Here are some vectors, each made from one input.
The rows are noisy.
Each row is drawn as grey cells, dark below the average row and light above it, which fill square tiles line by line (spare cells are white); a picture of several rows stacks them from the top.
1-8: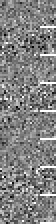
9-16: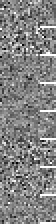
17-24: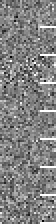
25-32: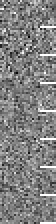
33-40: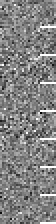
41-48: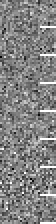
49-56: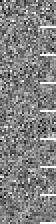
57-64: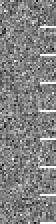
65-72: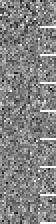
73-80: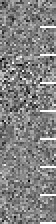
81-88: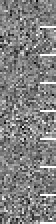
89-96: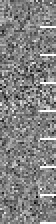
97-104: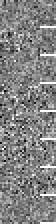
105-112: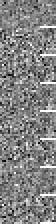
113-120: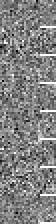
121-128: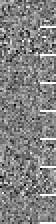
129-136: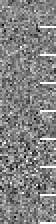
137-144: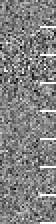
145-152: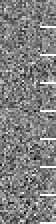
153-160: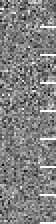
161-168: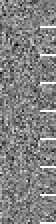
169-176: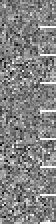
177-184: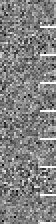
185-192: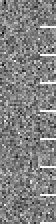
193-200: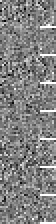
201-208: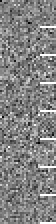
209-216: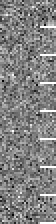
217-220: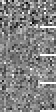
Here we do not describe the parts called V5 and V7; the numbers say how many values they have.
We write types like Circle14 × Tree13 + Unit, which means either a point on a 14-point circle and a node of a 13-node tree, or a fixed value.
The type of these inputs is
Circle9 × V5 + Line8 × Tree9 + V7.
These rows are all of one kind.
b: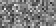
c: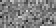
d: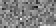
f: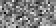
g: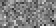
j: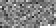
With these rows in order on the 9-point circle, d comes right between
f and j.
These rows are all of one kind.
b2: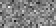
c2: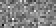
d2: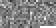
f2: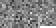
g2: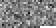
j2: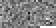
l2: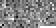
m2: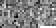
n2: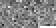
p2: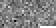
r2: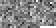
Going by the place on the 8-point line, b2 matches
c2, l2, m2 and p2.
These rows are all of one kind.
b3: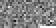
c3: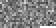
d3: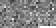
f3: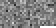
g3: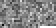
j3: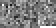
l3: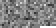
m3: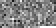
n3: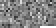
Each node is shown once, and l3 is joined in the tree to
j3.
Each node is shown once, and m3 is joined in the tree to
c3, d3 and g3.
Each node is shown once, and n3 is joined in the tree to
g3.
